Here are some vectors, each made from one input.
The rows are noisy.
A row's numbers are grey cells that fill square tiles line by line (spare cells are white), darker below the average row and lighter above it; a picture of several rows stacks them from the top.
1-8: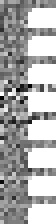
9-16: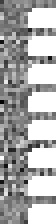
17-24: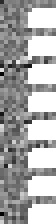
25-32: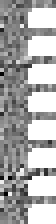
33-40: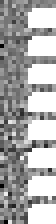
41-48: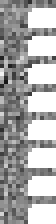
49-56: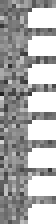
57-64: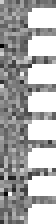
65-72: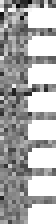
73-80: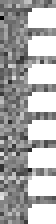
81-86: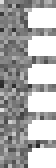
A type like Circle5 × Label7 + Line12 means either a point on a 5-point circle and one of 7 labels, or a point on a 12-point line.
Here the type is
Bool × List3(Line5).
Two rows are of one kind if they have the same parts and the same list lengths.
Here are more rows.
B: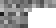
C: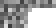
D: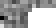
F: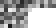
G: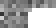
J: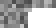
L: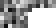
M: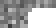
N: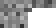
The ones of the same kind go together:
B, C, G, L
D
F, J, M
N

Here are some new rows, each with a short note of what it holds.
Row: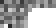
a true/false value, together with a list of two items
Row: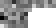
a true/false value, together with the empty list
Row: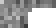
a true/false value, together with a list of one item
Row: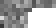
a true/false value, together with a list of three items
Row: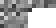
a true/false value, together with a list of one item
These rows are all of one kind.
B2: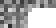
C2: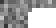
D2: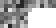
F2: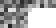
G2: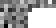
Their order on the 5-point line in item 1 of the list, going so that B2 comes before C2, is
B2, C2, F2, G2, D2.
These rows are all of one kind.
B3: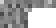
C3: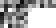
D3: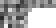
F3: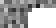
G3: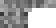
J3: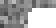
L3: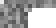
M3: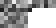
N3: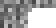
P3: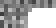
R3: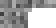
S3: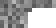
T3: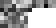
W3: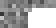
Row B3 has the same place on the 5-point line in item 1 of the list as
C3, D3 and M3.
